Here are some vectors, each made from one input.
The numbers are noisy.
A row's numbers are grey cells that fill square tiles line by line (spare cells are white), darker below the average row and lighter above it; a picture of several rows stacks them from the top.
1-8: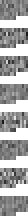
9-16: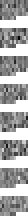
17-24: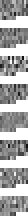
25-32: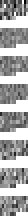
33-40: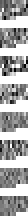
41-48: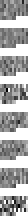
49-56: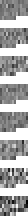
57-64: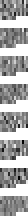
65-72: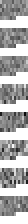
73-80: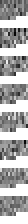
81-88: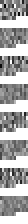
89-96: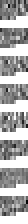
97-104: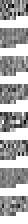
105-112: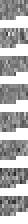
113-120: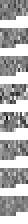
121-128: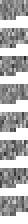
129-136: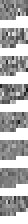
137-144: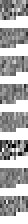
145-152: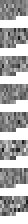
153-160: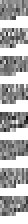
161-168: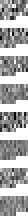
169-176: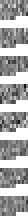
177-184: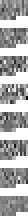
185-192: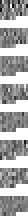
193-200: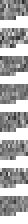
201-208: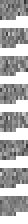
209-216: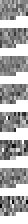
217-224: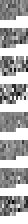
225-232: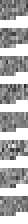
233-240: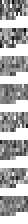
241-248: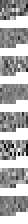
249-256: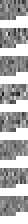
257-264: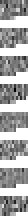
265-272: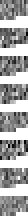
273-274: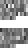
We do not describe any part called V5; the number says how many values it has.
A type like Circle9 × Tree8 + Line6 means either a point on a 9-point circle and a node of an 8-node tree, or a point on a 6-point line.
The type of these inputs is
List2(Bool × (Line6 + V5)).
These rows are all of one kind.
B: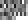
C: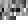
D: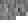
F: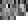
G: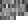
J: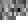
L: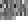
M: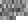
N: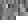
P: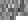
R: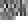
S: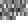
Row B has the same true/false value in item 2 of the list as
F and G.
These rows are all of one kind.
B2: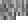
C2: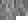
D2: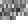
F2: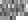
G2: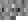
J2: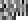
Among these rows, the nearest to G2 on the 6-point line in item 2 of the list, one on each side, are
B2 and F2.
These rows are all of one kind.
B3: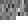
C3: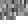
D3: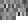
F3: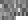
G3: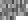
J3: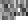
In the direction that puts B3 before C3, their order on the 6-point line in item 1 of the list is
D3, J3, G3, F3, B3, C3.
